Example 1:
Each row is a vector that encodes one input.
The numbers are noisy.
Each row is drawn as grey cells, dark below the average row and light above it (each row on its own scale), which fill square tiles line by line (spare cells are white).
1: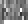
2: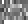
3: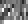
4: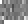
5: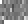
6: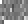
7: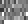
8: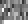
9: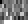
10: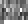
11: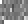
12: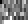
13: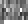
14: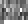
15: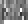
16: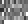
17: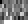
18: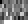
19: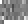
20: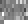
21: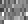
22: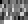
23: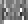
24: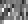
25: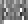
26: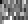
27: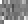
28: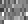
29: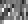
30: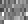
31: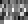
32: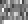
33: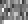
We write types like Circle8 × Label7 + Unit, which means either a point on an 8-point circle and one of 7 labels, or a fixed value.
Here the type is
Label5.
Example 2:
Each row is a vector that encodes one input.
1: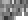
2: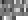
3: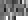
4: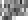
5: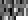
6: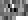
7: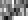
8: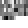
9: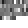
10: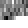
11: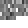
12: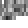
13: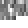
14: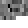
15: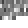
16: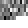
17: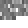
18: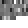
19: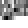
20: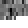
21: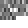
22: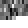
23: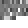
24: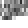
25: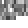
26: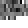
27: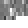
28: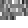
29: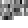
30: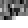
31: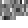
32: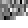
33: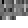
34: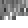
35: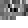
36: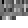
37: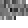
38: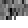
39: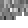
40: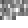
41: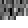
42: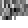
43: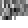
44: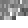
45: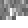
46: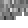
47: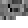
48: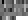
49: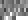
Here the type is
Bool × Bool × Bool × Bool.
